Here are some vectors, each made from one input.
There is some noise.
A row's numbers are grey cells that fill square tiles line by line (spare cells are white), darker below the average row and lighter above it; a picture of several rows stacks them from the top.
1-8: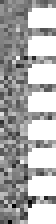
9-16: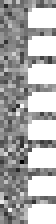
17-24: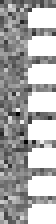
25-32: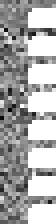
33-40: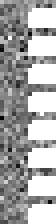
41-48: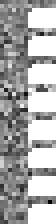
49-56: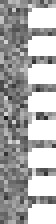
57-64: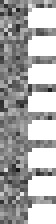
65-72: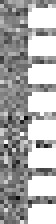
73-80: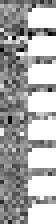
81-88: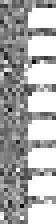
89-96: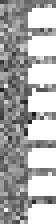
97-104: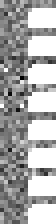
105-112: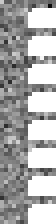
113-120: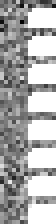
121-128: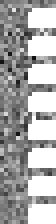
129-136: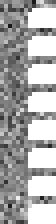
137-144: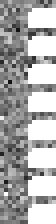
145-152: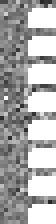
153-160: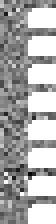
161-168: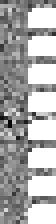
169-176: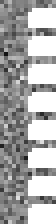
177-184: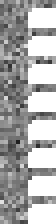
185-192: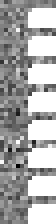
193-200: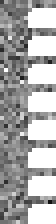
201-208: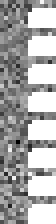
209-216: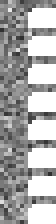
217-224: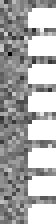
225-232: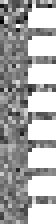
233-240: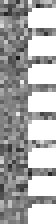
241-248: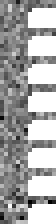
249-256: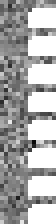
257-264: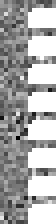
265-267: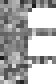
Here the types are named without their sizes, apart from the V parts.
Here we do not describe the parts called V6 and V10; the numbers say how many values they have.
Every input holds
either a node of a tree and a value of V10, or four true/false values, or a value of V6.
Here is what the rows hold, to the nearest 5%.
About 15% of them hold a node of a tree and a value of V10. About 70% of them hold four true/false values. The rest hold a value of V6.
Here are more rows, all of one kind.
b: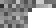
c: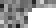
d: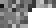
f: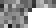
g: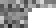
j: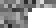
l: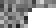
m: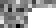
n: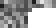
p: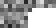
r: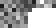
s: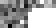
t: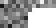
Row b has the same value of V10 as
g, m and t.
